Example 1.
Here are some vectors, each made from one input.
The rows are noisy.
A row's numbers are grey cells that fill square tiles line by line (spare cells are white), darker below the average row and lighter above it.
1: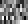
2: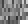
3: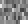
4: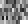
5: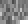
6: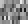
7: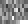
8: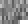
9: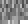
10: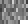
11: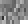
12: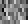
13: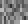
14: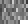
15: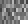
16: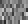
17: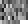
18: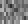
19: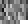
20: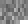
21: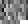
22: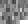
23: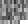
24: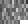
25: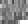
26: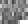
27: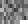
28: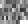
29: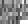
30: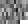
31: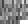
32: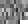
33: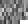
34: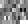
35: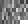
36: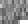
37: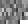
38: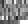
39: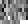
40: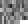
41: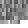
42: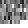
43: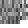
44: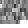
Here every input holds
a node of a 9-node tree.
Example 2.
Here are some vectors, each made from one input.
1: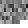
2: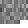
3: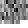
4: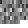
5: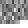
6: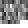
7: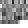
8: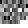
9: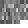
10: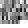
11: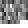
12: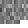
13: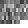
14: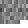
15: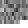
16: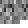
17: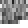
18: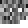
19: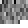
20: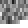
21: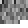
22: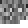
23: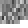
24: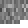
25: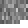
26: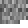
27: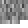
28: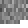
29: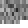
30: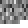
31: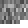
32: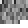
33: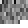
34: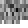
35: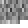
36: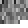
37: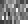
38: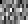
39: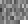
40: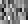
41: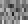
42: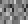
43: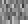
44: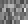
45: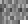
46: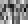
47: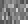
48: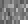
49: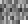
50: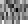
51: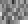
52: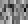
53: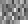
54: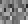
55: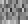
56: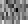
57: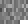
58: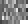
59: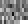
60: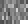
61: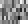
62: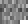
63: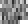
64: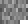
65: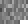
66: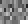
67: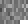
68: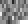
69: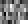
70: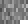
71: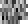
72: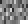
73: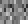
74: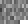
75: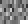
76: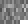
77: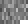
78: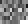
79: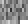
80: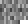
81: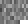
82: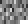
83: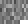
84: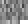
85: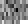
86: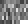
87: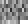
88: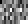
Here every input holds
a node of an 8-node tree.
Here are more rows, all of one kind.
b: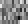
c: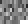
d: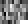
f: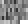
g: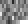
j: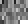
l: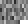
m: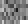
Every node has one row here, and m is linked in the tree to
c and f.
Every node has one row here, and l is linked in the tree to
d, f and j.
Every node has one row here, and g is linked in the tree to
b and f.
